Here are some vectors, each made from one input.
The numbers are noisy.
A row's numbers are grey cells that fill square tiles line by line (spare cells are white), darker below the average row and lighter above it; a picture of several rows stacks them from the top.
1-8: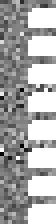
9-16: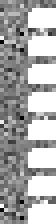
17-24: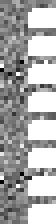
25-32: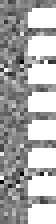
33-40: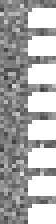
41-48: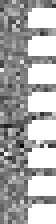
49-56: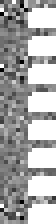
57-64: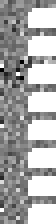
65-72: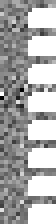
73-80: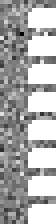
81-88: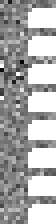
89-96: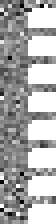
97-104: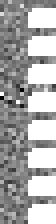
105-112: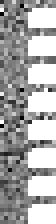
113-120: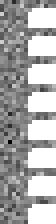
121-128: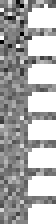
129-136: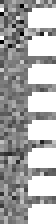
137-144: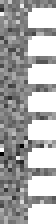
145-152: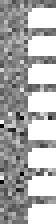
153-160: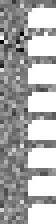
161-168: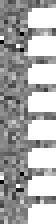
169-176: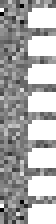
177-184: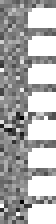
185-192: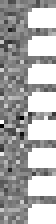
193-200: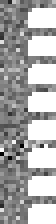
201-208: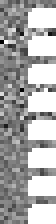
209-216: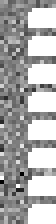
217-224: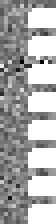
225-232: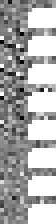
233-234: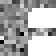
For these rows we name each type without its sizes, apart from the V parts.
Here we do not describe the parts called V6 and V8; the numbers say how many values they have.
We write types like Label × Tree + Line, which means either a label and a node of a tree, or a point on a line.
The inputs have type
Bool × (List(Line) + V6 × V8).
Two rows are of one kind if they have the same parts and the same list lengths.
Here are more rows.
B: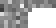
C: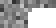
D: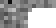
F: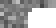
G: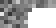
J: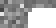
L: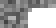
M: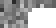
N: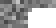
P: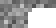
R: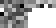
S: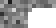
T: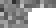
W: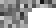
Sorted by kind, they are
B, F, G, J, N
C, D, L, M, P, S, T
R
W

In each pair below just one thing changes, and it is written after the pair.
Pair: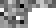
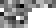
the value of V6
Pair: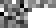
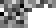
the value of V6
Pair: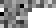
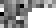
the value of V6
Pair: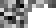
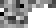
the value of V6
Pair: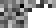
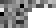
the value of V6
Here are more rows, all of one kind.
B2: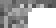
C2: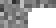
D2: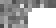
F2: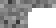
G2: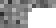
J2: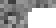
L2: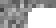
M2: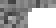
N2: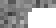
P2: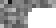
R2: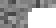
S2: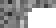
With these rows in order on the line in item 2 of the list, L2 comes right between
C2 and R2.
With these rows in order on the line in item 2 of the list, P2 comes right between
C2 and J2.
